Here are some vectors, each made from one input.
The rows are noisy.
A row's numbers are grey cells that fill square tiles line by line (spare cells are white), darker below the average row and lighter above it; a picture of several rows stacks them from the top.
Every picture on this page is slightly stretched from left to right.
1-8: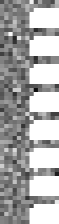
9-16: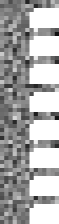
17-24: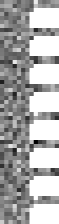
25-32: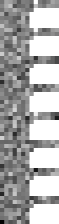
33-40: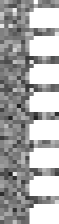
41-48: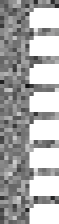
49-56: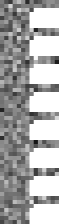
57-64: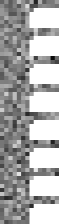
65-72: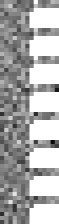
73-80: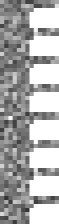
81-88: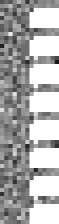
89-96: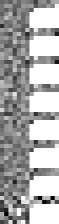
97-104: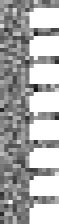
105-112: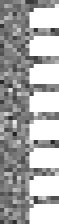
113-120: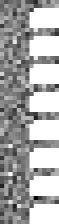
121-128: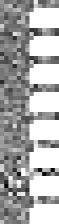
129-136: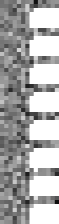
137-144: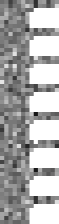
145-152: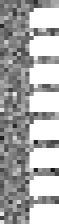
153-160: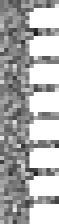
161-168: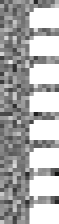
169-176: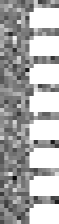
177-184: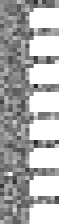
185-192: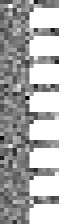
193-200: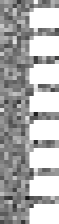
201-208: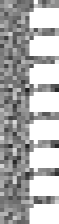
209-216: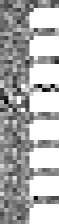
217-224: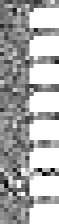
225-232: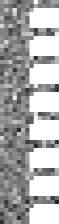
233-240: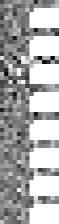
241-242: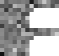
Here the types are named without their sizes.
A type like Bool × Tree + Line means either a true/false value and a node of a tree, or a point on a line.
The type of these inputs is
List(Line).
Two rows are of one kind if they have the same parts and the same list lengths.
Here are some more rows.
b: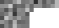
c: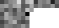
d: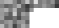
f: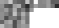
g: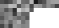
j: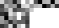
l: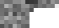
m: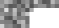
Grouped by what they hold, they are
b, c, g
d, f, m
j
l

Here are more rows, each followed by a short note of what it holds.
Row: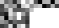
the empty list
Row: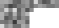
a list of one item
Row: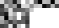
the empty list
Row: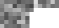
a list of one item
